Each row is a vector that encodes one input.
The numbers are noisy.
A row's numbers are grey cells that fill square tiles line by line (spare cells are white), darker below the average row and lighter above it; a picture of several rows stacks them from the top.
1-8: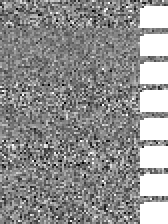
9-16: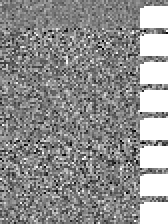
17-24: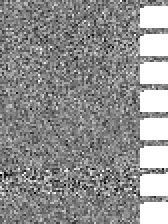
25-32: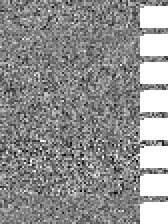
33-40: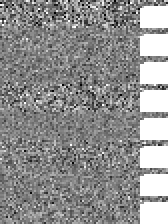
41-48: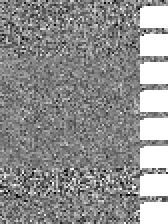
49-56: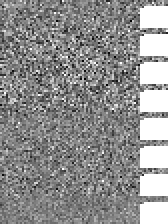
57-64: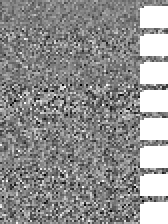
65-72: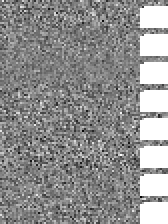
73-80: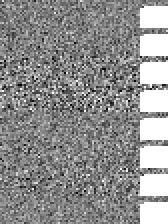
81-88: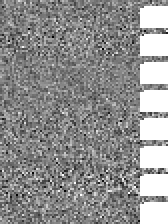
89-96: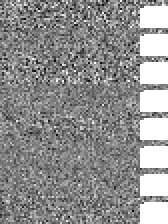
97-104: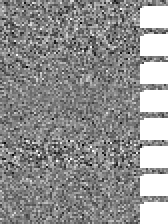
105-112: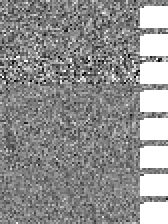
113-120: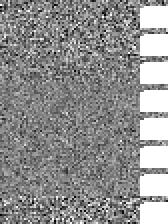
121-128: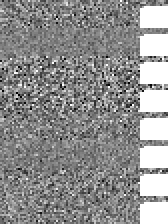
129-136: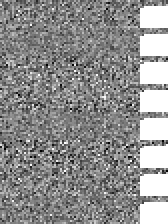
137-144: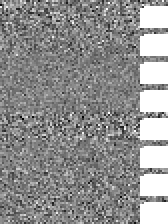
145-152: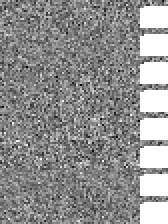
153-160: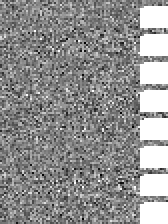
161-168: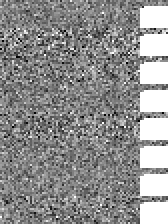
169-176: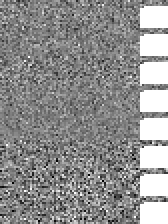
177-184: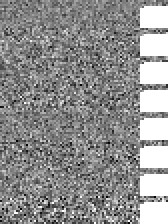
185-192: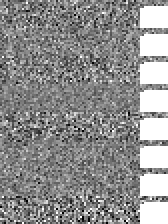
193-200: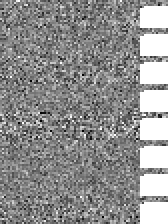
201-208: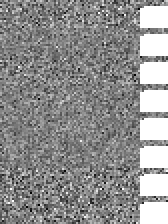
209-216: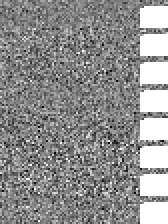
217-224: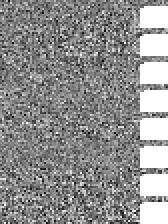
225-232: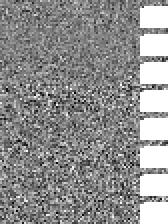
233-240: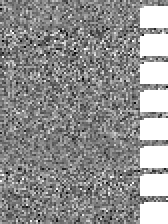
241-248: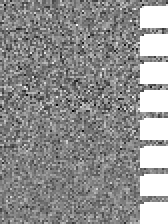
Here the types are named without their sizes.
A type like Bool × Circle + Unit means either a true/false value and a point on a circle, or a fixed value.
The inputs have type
Bool × Label + List(Circle + Line).
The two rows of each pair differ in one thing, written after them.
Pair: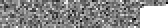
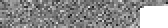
the place on the circle in item 2 of the list
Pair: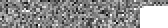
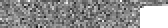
the place on the circle in item 2 of the list
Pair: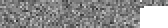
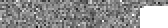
the place on the line in item 1 of the list
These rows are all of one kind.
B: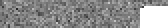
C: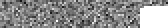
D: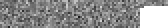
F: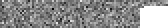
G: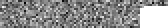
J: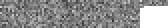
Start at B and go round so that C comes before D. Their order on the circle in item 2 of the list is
B, F, G, C, D, J.
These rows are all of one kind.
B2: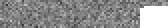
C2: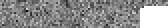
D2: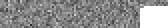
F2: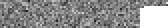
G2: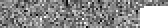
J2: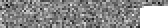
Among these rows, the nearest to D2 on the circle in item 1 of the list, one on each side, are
B2 and J2.
